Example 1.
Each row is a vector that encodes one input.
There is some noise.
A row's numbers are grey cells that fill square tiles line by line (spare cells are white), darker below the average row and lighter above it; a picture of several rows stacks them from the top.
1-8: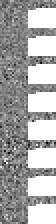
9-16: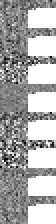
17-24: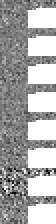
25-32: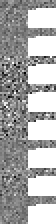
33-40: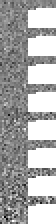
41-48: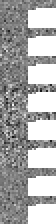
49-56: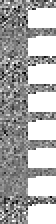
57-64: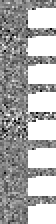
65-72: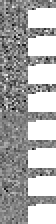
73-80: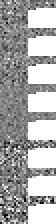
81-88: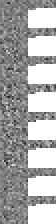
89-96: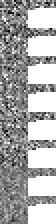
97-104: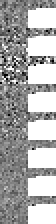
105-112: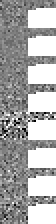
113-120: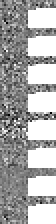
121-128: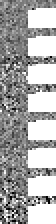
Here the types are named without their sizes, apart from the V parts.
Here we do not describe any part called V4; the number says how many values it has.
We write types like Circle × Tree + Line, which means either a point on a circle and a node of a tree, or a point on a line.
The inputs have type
Circle × V4 + Line × Line.
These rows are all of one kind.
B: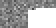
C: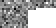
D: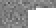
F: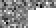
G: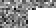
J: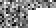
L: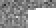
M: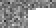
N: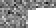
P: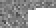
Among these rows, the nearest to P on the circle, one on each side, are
B and J.
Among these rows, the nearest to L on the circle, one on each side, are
F and N.
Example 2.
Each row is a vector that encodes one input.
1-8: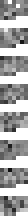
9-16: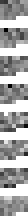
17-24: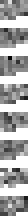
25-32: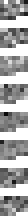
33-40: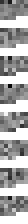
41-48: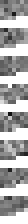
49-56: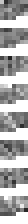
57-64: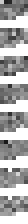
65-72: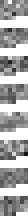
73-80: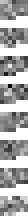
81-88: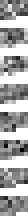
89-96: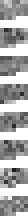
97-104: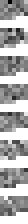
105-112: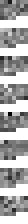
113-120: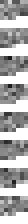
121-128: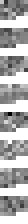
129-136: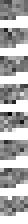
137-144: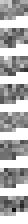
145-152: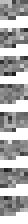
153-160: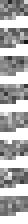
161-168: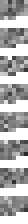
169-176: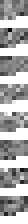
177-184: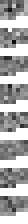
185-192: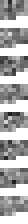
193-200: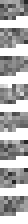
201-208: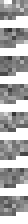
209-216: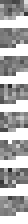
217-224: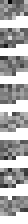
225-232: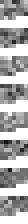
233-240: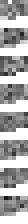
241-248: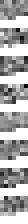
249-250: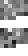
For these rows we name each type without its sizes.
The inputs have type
Bool × Bool × Bool × Bool × Circle × Line.
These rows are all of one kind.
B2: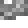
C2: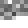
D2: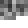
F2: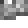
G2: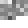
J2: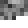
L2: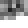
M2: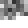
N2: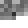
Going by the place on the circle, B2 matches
F2 and G2.
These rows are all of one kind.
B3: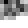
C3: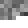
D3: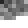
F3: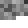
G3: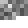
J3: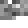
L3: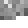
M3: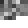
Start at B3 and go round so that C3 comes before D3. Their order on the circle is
B3, F3, J3, L3, G3, C3, M3, D3.
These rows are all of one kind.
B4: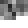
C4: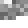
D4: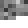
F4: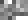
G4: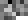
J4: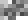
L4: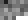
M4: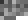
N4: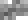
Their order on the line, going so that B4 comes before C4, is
M4, B4, L4, F4, D4, N4, J4, C4, G4.
